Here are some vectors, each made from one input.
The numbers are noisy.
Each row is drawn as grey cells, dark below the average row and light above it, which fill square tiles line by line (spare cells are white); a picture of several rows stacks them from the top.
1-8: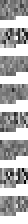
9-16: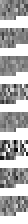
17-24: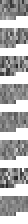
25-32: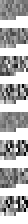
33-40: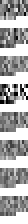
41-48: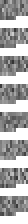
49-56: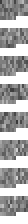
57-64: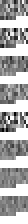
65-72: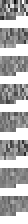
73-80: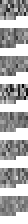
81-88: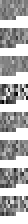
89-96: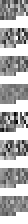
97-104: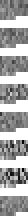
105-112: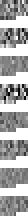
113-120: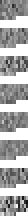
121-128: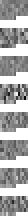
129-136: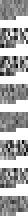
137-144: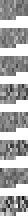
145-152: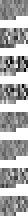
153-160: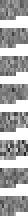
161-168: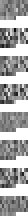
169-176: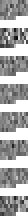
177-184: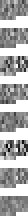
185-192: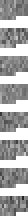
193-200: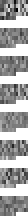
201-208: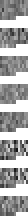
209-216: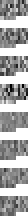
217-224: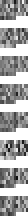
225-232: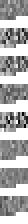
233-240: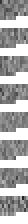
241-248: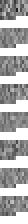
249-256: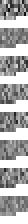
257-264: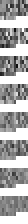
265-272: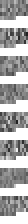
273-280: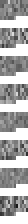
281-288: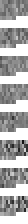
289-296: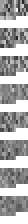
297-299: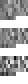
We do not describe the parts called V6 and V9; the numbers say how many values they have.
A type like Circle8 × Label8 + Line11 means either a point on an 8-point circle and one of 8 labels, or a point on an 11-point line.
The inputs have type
Bool × Tree13 + (Tree10 + V6) × V9.
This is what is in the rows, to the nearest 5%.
About 50% of them hold a node of a 13-node tree and a true/false value. The rest hold a value of V9, together with either a node of a 10-node tree, or a value of V6.
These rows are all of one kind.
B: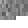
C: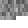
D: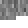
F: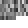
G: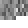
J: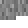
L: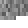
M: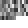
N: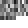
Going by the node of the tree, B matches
F, J and L.
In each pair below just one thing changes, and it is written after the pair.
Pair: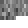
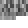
the node of the tree
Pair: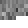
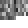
the value of V9
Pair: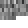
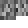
the value of V9
